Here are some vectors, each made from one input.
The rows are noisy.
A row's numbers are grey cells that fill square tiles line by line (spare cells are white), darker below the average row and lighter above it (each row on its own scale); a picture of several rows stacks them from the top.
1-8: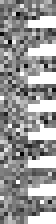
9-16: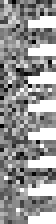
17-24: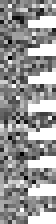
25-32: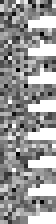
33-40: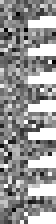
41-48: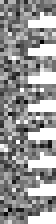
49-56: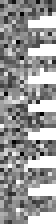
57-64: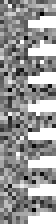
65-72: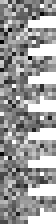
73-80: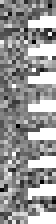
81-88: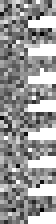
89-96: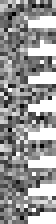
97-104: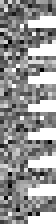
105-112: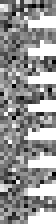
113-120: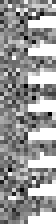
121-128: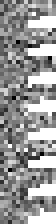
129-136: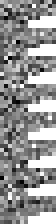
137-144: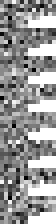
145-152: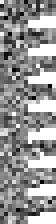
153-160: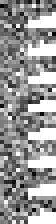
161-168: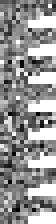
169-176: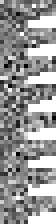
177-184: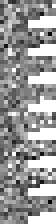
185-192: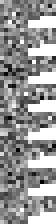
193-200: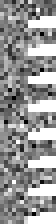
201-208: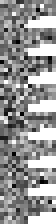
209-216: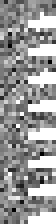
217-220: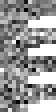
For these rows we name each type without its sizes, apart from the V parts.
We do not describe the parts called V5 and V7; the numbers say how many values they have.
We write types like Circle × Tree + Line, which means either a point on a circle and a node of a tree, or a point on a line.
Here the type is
Bool × (Line × Line + Unit) + V5 × V7.
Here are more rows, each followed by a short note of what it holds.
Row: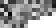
a true/false value
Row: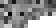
a true/false value
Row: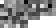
a true/false value
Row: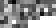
a point on each of two lines and a true/false value
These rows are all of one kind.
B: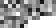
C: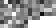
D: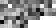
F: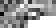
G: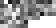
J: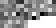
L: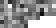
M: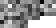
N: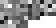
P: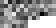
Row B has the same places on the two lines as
D and N.
